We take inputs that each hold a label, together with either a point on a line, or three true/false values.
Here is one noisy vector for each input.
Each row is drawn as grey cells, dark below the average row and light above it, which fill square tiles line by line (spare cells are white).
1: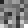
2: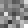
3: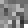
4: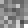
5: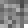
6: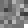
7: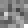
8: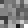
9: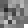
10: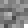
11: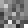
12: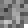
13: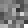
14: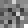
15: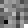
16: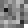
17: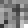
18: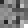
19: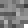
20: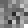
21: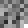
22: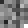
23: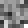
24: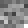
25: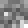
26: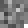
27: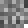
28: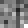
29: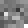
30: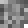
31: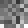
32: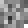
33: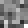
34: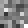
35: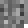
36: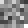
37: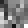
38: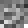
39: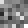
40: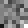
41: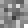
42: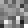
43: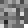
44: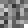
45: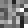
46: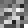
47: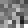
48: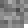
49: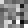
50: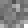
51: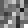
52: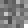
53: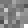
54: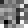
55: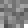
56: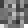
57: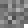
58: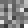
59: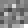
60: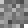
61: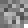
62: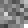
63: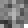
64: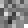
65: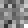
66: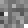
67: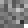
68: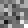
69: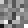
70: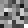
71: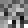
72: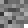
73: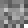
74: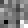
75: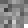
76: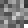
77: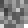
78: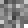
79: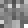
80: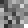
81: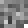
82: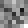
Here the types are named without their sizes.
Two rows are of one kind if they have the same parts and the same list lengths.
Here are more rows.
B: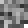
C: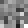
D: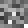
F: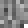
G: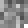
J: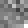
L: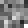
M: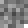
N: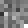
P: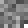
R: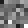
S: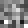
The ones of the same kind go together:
B, F, G, J, L, M, N, P, S
C, D, R

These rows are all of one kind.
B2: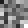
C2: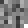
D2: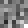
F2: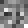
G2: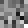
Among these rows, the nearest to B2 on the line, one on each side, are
C2 and D2.
